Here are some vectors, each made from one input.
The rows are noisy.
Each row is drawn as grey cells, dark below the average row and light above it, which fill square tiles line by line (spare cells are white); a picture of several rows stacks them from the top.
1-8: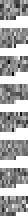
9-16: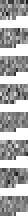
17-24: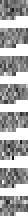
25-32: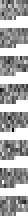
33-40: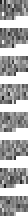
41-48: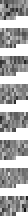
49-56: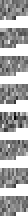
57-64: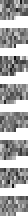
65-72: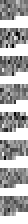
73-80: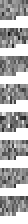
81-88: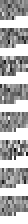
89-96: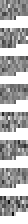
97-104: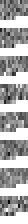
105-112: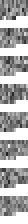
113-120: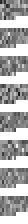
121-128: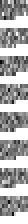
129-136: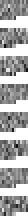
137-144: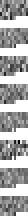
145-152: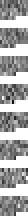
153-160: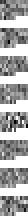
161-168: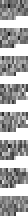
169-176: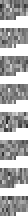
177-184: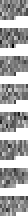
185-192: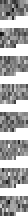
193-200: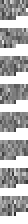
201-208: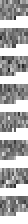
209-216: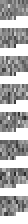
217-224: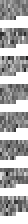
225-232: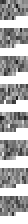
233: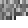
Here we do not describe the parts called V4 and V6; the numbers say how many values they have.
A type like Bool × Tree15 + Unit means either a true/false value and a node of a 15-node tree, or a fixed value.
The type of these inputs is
(Line8 + V4) × V6 + List3(Line5).
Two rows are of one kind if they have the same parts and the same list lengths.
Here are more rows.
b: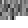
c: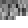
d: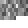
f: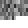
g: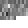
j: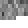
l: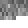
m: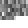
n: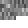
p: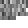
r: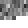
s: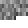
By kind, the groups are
b, f
c, m
d, r
g, j, l, n
p
s

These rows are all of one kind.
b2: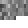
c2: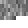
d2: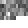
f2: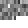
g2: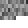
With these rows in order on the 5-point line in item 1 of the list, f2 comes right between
b2 and c2.
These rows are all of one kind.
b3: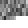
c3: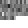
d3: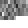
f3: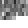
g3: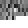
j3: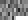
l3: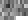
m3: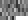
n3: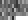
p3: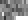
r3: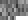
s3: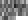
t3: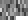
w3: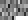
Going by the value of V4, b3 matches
g3, j3 and r3.
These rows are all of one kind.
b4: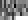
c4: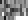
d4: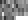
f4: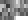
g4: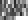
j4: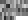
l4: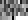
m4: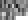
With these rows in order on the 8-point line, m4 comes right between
g4 and l4.
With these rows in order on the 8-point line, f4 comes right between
b4 and d4.
